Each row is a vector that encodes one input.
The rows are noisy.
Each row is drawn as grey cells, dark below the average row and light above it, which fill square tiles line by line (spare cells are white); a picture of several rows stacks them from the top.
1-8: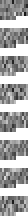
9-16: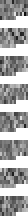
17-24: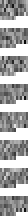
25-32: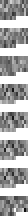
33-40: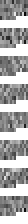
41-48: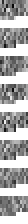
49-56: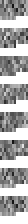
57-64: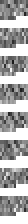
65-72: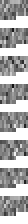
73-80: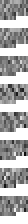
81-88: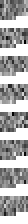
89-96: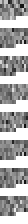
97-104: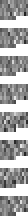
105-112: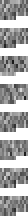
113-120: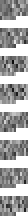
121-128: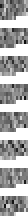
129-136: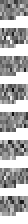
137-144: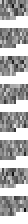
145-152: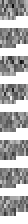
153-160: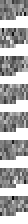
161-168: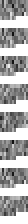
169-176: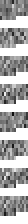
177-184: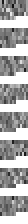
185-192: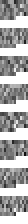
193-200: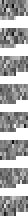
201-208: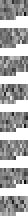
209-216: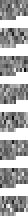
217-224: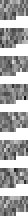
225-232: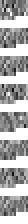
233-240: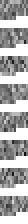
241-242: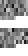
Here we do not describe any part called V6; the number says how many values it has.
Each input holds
either a point on an 8-point line and a true/false value, or two values of V6, or a list of up to two points on a 9-point line.
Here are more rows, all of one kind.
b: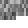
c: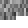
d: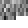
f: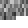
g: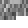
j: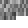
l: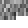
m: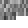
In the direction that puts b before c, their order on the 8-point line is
f, g, b, d, m, j, l, c.
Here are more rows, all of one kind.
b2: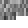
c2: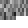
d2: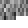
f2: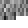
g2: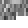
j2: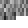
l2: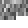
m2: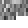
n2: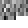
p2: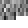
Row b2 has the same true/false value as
g2, l2 and m2.
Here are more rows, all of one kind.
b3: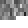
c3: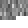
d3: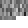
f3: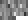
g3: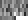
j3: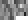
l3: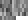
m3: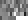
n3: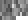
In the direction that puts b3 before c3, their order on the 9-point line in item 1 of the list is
j3, b3, d3, m3, g3, f3, c3, l3, n3.
